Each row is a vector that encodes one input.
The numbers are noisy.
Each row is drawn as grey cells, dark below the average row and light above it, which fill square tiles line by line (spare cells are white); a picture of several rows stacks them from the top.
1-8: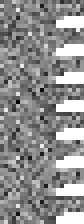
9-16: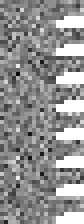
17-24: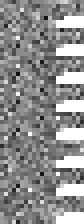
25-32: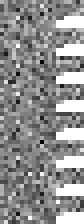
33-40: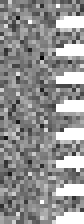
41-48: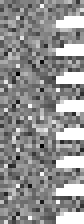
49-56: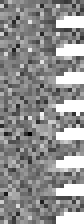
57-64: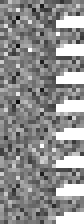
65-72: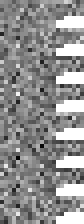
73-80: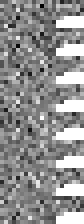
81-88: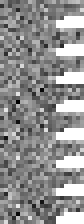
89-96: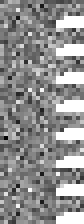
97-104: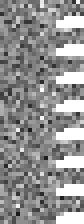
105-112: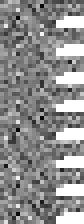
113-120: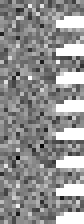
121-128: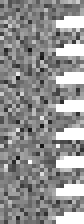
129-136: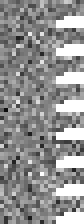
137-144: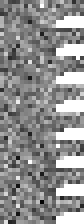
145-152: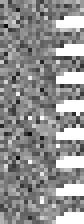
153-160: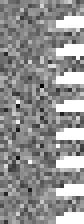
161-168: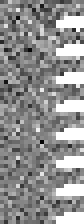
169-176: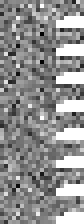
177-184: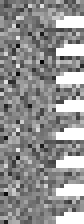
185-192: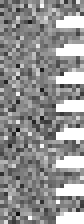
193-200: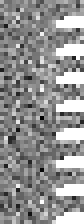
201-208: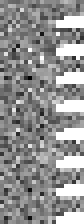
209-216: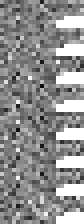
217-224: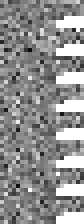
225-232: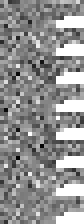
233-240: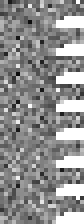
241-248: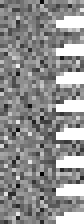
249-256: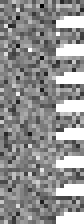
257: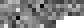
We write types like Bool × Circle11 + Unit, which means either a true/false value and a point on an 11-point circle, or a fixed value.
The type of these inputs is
Bool × Label5 × Line8 × Line8 + Tree10.
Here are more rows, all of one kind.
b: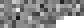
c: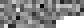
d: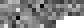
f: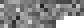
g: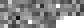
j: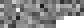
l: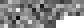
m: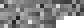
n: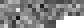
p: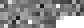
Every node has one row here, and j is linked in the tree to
b, c and f.
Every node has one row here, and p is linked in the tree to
g and m.
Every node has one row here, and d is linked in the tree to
n.
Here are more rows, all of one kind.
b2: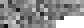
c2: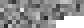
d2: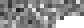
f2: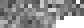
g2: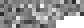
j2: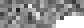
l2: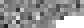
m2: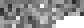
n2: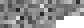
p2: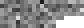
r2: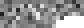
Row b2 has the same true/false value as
c2, l2, n2 and p2.
